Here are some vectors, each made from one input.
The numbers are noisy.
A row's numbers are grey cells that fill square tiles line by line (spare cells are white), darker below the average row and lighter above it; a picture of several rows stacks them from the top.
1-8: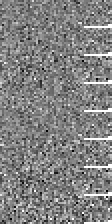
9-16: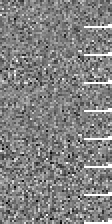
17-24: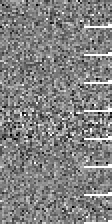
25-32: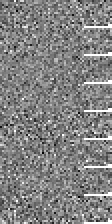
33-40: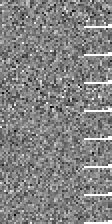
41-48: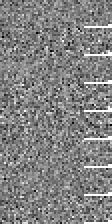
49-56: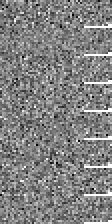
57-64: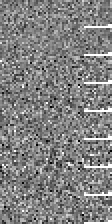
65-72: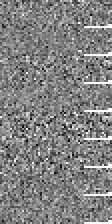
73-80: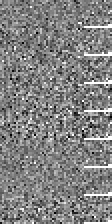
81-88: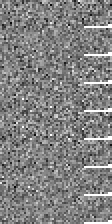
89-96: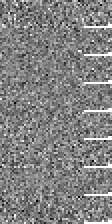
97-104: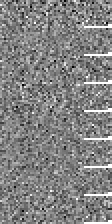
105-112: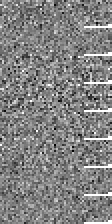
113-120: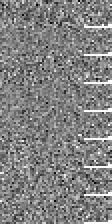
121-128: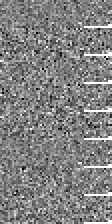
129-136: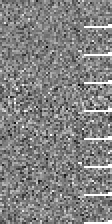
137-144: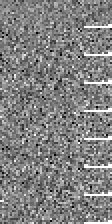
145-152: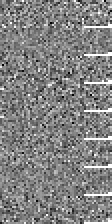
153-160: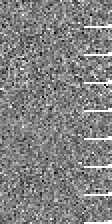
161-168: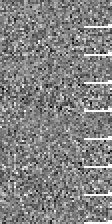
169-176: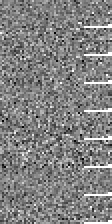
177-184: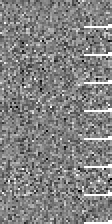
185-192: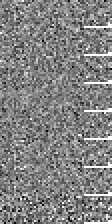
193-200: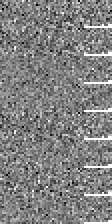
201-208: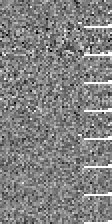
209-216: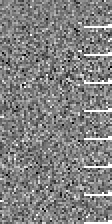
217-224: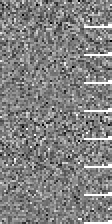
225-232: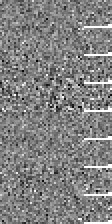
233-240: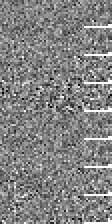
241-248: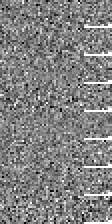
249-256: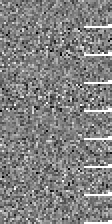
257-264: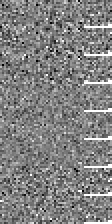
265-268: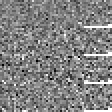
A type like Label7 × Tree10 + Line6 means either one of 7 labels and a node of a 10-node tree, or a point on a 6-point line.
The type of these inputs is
(Circle11 + Unit) × Line5.
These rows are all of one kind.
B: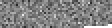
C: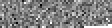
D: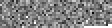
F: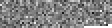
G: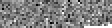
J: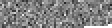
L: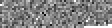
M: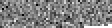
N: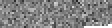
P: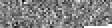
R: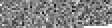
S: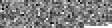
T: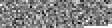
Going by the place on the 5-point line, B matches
J and N.
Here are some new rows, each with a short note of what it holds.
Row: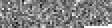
a point on an 11-point circle and a point on a 5-point line
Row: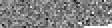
a point on a 5-point line
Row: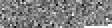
a point on a 5-point line
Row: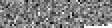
a point on an 11-point circle and a point on a 5-point line
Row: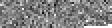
a point on an 11-point circle and a point on a 5-point line
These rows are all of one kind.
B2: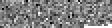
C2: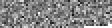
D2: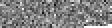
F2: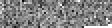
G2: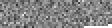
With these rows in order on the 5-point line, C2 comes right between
B2 and D2.
